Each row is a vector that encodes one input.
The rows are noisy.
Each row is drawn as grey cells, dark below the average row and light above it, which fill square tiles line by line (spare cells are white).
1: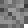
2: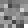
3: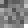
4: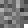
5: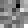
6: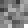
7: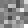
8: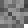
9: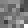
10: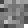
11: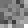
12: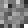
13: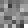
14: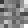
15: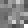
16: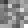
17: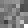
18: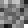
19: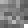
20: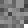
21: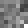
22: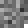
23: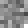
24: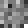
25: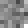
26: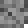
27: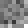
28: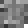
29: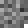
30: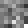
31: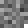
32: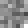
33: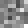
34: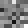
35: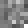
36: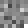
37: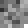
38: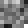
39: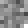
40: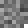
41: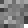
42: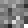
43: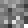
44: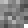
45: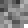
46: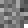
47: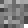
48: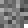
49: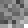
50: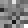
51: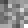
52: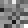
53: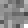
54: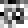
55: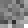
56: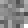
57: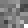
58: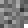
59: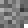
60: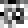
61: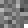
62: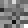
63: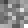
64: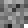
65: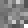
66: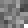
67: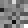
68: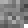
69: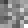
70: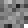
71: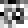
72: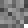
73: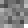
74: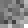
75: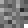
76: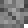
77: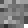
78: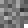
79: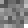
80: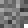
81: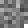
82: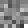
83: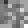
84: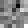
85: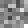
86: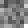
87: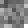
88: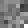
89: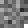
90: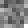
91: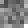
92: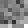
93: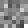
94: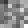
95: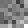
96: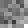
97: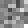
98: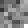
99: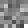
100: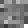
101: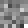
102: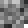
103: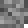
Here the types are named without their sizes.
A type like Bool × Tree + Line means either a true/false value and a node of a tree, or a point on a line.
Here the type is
Bool × Label + Unit.
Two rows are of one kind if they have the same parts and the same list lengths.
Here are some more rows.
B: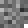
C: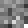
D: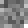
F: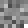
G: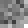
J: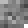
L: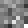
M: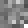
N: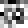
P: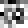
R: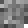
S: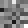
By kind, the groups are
B, C, D, F, G, J, L, M, R, S
N, P

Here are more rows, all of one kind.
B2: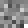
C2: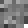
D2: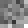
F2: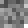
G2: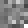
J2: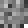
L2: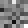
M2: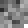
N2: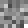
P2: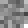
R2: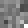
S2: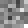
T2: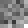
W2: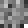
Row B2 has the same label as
J2, N2 and W2.
